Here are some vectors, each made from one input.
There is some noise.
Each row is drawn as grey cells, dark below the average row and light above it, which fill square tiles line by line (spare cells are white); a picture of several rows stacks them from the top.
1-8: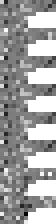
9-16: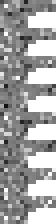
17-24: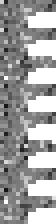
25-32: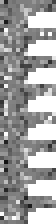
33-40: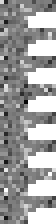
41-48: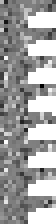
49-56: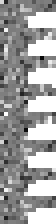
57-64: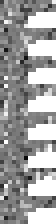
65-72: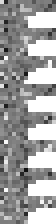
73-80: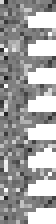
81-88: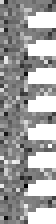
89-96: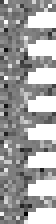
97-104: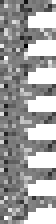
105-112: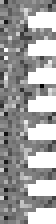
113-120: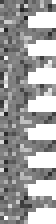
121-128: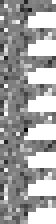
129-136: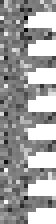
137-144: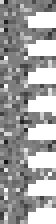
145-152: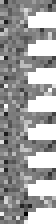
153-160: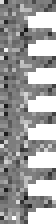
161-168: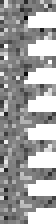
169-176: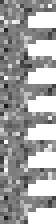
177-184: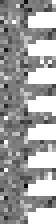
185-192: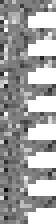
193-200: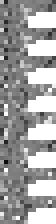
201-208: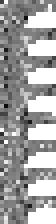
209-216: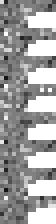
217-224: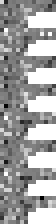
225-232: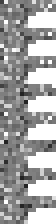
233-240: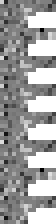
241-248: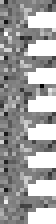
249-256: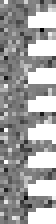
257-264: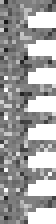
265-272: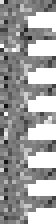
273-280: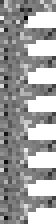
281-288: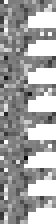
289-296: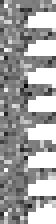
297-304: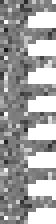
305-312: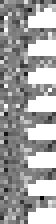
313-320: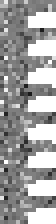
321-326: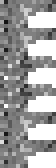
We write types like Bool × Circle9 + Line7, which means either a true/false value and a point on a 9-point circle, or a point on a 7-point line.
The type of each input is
Label11 × Line5 + Line11.
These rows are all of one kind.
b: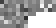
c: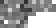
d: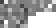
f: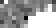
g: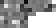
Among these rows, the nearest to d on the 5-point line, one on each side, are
b and f.
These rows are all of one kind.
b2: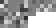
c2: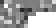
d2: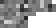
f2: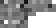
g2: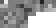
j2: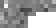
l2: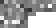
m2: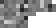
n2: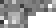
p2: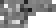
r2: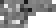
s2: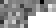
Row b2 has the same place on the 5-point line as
g2 and s2.
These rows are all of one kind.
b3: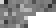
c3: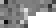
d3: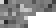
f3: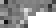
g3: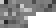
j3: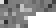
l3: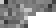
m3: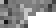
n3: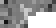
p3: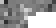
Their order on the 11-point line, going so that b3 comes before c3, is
b3, j3, d3, g3, l3, p3, m3, n3, f3, c3.
